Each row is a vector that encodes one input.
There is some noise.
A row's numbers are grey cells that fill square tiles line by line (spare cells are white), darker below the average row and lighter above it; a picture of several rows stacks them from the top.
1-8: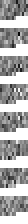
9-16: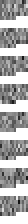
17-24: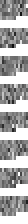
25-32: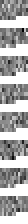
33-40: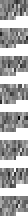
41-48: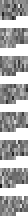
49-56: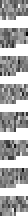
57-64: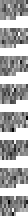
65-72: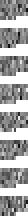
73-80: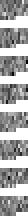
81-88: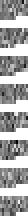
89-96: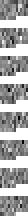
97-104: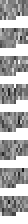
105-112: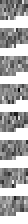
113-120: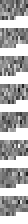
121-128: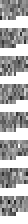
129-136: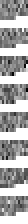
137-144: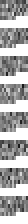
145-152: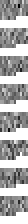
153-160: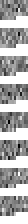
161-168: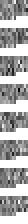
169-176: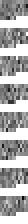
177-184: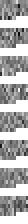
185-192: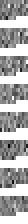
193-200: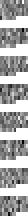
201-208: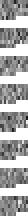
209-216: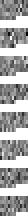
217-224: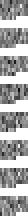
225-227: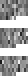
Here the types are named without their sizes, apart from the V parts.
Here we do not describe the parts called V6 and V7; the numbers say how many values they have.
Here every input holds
a point on a line, a node of a tree, a value of V6 and a value of V7.
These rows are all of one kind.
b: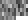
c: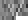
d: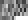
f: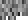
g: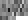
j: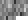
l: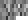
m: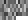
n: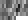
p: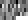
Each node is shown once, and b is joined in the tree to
g and j.
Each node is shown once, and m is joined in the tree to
f and j.
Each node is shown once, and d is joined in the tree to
g and p.
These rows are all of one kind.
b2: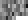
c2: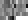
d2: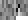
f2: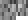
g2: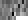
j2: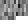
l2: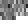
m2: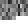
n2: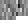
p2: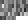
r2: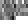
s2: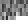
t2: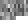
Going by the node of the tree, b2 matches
f2 and l2.
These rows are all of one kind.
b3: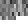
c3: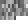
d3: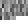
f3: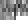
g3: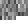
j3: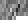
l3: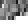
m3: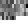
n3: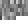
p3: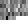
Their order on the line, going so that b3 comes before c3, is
b3, c3, l3, j3, n3, f3, g3, d3, m3, p3.
